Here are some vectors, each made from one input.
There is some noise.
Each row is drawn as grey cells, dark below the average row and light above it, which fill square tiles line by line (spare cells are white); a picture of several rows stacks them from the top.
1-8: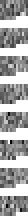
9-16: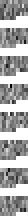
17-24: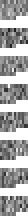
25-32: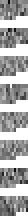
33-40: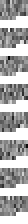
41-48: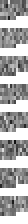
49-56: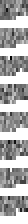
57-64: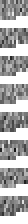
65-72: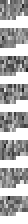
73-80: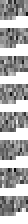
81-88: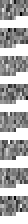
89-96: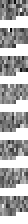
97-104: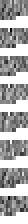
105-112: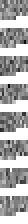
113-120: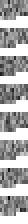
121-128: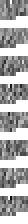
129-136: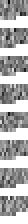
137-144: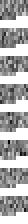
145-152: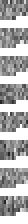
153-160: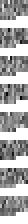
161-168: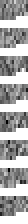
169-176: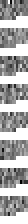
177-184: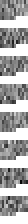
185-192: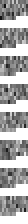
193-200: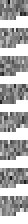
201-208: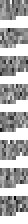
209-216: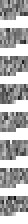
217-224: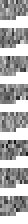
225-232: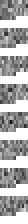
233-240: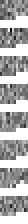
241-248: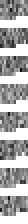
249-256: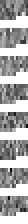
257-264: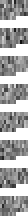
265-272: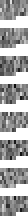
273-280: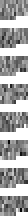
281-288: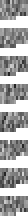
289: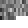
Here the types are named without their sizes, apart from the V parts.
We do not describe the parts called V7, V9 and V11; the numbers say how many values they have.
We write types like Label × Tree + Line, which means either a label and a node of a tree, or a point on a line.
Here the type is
(Bool × V9 + V11) × (Circle + V7) × Line.
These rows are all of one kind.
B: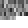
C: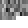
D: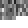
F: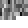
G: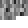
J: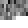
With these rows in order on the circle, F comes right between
B and C.
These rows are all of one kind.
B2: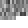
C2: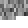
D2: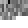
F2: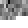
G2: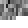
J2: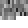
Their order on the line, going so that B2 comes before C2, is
D2, B2, F2, G2, J2, C2.
